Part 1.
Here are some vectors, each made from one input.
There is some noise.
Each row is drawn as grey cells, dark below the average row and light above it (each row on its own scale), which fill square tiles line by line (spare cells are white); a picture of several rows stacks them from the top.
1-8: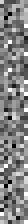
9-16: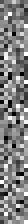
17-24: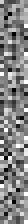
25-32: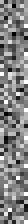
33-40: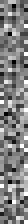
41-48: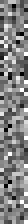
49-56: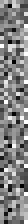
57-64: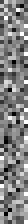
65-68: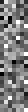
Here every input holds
one of 5 labels and a true/false value.
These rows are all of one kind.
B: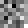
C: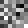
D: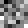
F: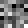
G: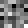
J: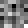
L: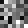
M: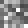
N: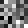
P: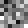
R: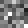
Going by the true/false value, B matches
D and P.
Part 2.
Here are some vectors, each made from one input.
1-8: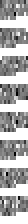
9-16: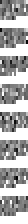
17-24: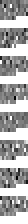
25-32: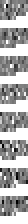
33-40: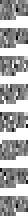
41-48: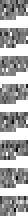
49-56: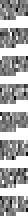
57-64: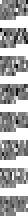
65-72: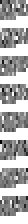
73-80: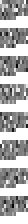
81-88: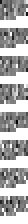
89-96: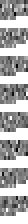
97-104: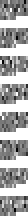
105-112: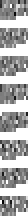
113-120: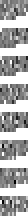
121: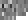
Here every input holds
one of 6 labels, together with either a fixed value, or four true/false values.
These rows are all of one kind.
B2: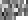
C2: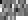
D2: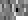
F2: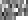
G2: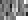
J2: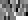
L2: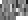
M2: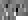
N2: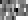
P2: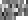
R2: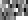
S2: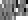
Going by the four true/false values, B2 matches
D2, F2, G2 and P2.
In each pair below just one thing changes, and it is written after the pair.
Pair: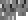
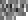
one of the four true/false values
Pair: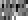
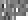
the label
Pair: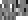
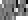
one of the four true/false values
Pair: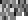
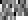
one of the four true/false values
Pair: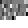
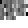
one of the four true/false values
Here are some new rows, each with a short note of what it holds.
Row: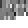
one of 6 labels
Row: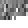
one of 6 labels and four true/false values
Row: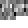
one of 6 labels
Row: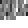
one of 6 labels and four true/false values
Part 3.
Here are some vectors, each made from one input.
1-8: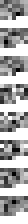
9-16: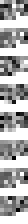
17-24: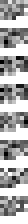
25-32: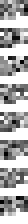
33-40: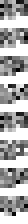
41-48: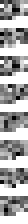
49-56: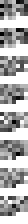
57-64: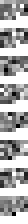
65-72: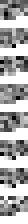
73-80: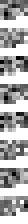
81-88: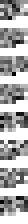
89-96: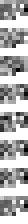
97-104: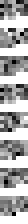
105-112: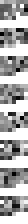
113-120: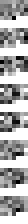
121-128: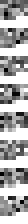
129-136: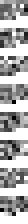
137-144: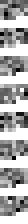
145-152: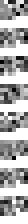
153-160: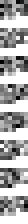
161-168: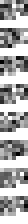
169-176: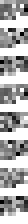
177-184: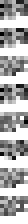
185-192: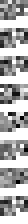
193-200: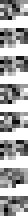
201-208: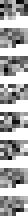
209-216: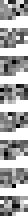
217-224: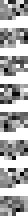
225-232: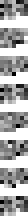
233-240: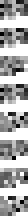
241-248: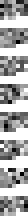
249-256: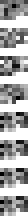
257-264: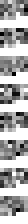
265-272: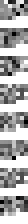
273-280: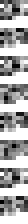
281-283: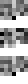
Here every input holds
either a point on a 16-point circle, or three true/false values.
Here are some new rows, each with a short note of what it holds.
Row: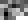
a point on a 16-point circle
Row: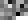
a point on a 16-point circle
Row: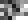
a point on a 16-point circle
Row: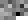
a point on a 16-point circle
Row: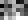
three true/false values
